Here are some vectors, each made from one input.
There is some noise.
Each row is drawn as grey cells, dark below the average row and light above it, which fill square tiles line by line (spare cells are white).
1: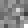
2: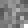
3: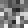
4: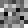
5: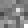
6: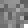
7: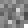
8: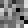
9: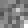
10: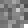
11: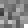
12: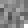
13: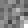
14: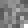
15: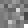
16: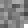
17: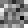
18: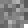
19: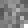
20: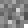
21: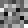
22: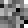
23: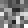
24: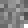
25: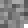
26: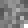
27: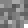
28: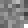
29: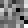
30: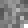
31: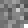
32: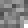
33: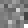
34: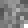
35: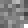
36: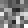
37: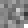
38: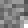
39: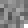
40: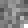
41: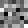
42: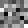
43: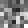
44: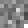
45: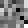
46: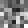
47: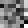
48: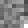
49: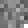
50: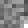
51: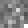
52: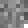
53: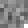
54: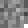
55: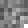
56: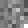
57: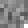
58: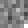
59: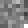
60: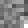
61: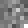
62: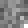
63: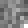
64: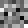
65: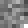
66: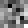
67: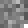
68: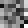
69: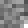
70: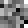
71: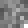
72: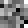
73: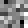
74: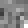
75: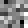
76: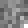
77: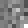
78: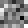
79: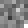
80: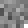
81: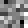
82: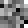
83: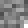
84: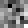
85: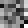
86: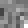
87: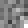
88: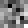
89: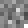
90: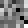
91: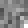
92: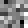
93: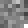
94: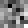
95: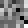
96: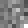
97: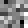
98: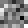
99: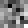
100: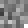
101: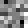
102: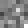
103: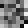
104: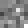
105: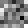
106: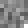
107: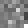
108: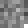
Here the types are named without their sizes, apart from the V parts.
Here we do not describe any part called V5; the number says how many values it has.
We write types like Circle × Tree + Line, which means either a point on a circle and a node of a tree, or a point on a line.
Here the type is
Bool × Bool × Bool × V5 + Tree + Unit.
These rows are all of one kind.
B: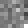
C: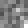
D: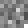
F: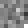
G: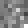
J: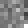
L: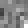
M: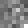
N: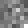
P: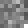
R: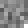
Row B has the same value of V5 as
C, J, M and N.
